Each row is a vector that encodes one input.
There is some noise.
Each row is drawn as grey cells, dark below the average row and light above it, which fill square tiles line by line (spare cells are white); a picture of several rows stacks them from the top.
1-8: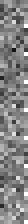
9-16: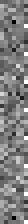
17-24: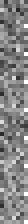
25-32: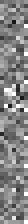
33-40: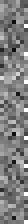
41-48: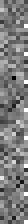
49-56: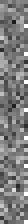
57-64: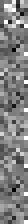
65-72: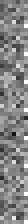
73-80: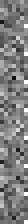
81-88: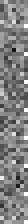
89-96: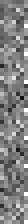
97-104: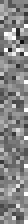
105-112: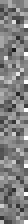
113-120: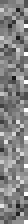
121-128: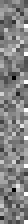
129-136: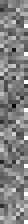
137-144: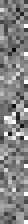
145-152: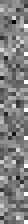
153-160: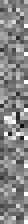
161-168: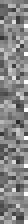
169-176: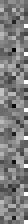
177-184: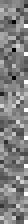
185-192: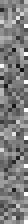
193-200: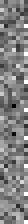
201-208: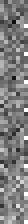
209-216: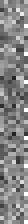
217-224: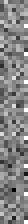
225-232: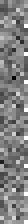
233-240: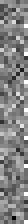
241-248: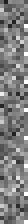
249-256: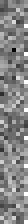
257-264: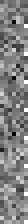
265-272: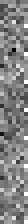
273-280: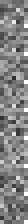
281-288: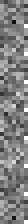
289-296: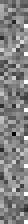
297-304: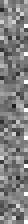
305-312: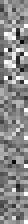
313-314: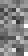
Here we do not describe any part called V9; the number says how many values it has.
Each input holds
a list of up to two items, each a true/false value and a value of V9.
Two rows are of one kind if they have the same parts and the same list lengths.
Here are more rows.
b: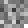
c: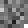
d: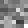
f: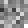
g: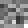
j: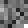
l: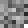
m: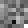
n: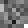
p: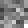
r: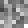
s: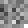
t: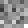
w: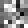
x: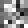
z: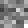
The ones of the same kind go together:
b, d, f, g, p, r, s, t, z
c, j, l, m, n
w, x

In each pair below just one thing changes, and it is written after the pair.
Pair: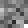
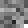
the value of V9 in item 2 of the list
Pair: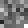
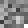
the true/false value in item 1 of the list
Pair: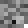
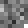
the true/false value in item 1 of the list
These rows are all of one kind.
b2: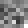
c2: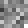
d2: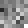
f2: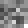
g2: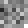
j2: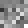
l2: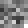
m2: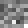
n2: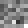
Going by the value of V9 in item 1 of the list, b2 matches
f2, g2 and l2.
